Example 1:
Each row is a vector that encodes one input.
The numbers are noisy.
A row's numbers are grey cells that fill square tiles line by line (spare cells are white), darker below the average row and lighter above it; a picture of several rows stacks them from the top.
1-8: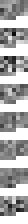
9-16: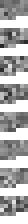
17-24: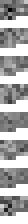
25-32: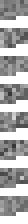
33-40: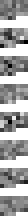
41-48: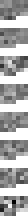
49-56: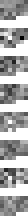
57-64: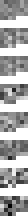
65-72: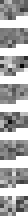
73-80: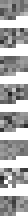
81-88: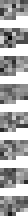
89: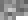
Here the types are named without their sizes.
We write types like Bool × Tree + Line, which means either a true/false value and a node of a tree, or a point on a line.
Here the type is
Bool × Label.
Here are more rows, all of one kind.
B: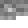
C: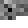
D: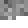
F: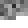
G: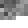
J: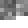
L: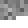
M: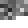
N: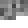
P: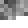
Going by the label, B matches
F, G and M.
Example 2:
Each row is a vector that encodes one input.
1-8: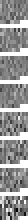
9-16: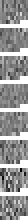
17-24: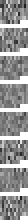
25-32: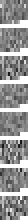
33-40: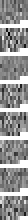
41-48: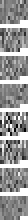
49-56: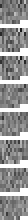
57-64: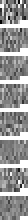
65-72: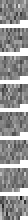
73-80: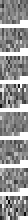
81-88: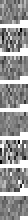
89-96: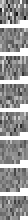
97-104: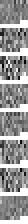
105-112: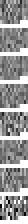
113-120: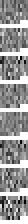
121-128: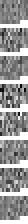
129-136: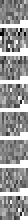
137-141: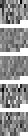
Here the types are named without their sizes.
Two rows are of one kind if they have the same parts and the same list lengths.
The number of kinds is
3.
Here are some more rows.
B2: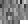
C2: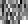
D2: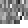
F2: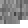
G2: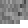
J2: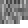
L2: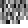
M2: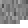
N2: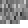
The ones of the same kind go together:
B2, C2, F2, G2, M2, N2
D2
J2, L2

